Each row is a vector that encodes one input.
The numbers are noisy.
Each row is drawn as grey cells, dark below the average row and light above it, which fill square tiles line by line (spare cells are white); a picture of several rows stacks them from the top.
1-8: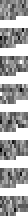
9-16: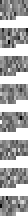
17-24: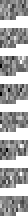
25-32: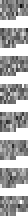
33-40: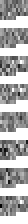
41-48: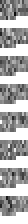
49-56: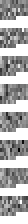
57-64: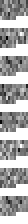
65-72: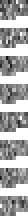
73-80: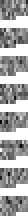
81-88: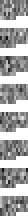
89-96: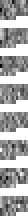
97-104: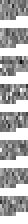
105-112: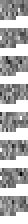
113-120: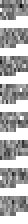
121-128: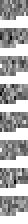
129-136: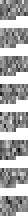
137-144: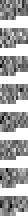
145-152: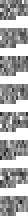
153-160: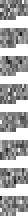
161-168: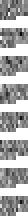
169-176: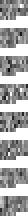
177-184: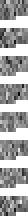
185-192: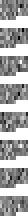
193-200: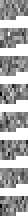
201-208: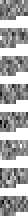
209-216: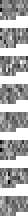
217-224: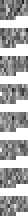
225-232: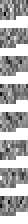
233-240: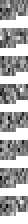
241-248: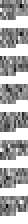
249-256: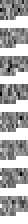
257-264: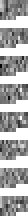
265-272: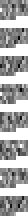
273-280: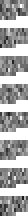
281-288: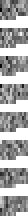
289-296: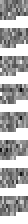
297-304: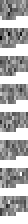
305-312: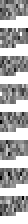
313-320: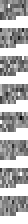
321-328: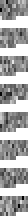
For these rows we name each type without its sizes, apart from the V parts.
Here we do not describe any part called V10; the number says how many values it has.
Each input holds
a label, together with either a label, or a node of a tree and a value of V10.
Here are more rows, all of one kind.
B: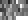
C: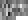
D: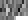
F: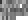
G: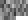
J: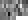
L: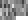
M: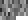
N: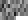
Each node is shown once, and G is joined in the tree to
F.
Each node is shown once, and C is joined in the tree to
L and N.
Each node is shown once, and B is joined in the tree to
D.
